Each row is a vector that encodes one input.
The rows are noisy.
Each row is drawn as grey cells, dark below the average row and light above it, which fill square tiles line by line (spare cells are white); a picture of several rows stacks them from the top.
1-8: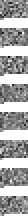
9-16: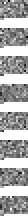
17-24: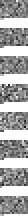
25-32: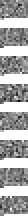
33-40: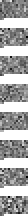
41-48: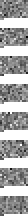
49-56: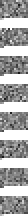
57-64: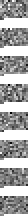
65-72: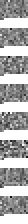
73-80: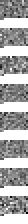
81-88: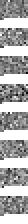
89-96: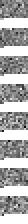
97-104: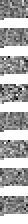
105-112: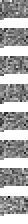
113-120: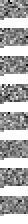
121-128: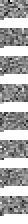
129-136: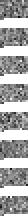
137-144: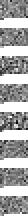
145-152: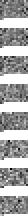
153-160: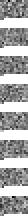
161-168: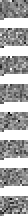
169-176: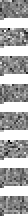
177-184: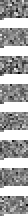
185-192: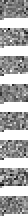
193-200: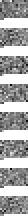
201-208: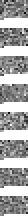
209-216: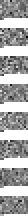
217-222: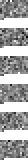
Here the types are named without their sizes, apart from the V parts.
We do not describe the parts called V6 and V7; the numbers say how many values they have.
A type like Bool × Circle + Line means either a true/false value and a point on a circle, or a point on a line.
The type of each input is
(Label + (Line + V6) × Tree) × V7.
